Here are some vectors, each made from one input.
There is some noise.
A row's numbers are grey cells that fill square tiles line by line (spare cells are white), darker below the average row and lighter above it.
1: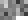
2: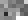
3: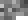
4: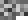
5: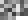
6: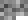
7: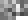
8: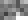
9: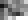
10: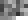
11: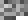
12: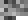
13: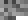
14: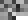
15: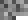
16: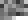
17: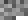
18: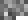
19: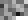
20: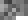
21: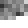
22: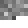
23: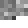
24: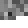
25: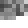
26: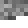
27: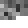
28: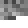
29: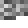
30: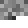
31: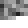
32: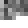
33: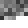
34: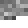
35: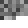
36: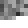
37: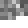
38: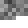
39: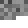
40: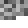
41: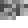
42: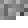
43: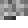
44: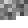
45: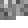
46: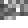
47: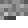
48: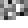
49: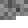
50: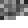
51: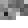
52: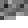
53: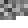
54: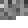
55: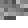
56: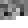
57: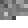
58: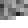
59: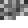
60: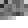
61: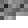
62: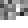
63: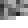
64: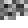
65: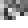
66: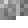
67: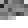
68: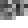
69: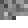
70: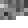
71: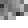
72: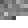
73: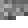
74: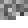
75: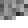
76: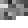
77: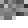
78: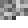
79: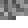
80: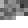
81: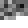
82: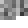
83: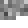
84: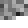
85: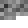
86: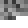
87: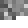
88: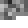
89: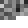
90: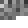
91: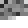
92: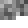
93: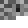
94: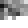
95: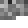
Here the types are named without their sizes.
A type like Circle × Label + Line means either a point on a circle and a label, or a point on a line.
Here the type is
Label × Line × Line.
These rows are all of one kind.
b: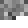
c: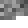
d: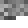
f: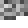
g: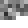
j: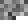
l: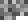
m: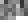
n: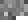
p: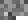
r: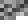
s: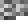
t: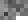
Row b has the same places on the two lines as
j, l and r.
